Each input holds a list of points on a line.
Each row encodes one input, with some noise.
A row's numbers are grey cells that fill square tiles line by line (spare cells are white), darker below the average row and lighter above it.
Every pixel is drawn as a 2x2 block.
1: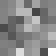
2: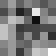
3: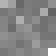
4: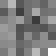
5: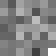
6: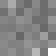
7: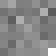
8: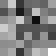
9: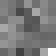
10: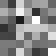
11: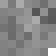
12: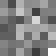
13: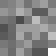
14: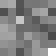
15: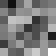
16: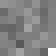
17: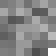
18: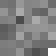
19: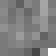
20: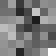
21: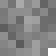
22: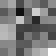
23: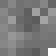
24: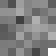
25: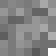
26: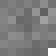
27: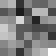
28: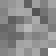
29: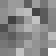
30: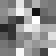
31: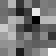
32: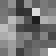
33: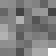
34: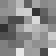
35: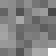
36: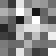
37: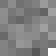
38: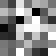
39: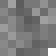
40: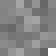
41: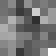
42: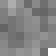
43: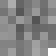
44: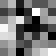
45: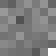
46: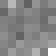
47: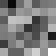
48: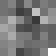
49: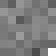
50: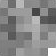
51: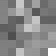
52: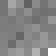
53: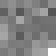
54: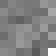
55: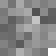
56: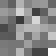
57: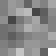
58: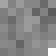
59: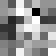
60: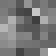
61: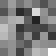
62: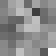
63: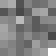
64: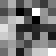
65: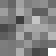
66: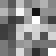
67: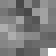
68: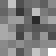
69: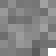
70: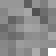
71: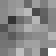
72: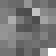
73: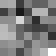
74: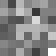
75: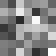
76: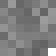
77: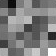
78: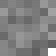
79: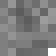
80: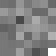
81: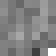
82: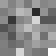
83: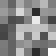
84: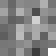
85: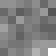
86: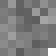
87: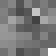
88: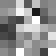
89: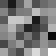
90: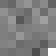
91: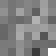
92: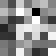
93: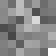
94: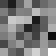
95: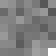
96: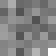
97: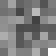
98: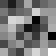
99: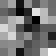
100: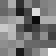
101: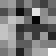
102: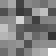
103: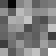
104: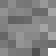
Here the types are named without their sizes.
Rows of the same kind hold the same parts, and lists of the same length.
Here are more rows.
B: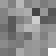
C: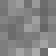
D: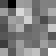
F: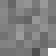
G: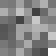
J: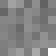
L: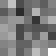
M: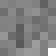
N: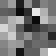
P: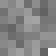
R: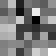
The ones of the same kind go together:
B, C, J, L, M, P, R
D
F, G, N

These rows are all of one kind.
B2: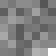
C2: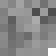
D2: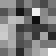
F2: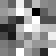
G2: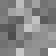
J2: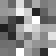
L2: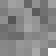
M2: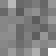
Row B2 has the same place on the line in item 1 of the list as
D2 and G2.
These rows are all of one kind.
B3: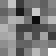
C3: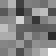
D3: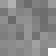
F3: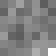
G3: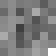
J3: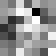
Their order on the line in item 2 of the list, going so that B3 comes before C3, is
G3, B3, D3, J3, C3, F3.
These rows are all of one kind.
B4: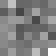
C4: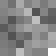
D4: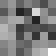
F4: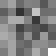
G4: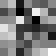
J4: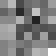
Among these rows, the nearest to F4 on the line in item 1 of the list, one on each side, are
B4 and D4.
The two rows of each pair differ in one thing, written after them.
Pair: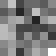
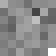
the place on the line in item 1 of the list
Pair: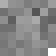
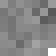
the place on the line in item 1 of the list
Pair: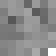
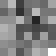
the place on the line in item 2 of the list
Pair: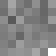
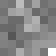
the place on the line in item 1 of the list
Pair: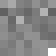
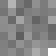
the place on the line in item 1 of the list
